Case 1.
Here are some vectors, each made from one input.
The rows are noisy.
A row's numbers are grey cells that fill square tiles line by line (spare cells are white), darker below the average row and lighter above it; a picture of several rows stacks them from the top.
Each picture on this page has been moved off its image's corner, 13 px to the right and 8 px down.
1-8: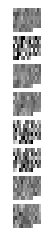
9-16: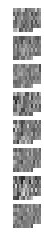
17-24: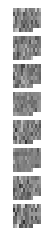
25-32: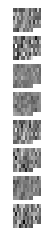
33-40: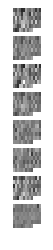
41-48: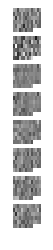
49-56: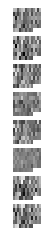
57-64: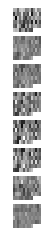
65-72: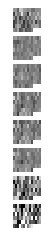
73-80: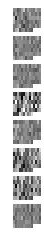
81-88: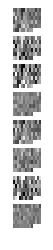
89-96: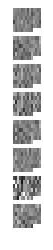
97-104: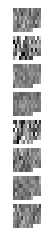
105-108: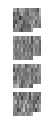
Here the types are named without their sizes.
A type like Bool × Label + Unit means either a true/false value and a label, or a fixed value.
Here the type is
(Bool × Bool × Bool × Bool + Unit) × Circle.
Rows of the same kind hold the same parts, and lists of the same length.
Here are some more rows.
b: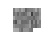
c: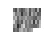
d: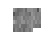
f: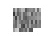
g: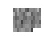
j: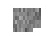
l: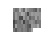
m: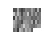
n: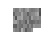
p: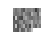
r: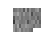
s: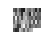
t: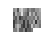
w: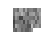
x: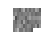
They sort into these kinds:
b, c, d, f, g, j, m, n, r, s, x
l, p, t, w

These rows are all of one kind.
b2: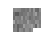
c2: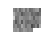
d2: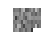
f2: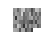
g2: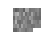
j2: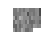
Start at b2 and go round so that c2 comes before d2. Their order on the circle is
b2, c2, d2, f2, g2, j2.
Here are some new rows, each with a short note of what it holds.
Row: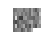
a point on a circle
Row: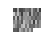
a point on a circle and four true/false values
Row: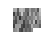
a point on a circle
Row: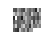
a point on a circle
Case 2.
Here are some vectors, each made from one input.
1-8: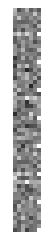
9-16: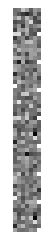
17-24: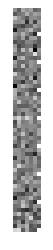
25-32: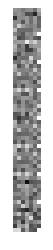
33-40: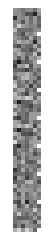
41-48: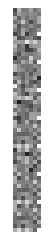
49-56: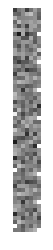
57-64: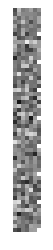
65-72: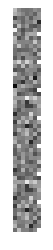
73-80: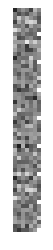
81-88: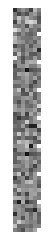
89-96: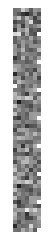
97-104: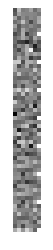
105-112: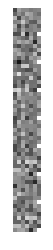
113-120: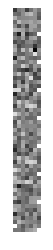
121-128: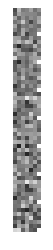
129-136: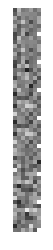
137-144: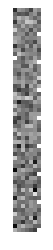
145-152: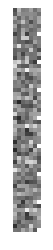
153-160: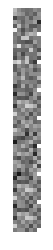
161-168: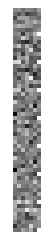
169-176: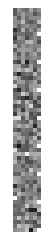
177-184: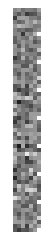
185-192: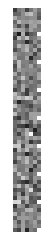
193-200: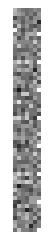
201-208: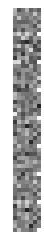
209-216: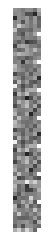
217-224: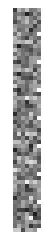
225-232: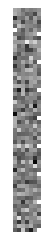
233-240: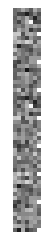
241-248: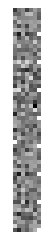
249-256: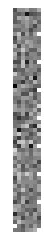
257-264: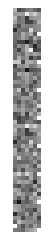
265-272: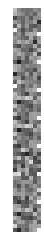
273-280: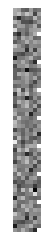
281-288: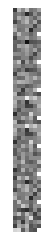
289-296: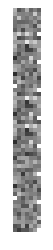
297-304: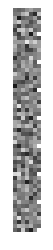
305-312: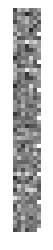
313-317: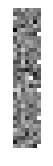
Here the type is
Bool × Line16.
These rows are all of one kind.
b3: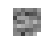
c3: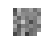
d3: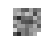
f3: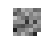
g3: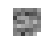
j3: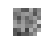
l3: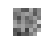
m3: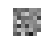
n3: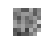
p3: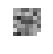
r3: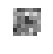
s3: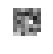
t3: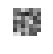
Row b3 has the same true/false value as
g3, s3 and t3.
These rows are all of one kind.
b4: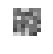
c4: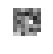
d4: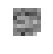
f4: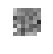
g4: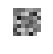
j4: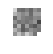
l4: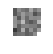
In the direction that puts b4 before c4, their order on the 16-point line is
g4, l4, d4, f4, j4, b4, c4.
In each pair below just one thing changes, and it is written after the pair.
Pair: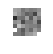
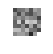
the place on the 16-point line
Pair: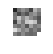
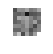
the place on the 16-point line
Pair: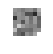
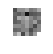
the place on the 16-point line
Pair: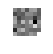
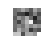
the true/false value
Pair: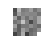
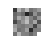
the true/false value
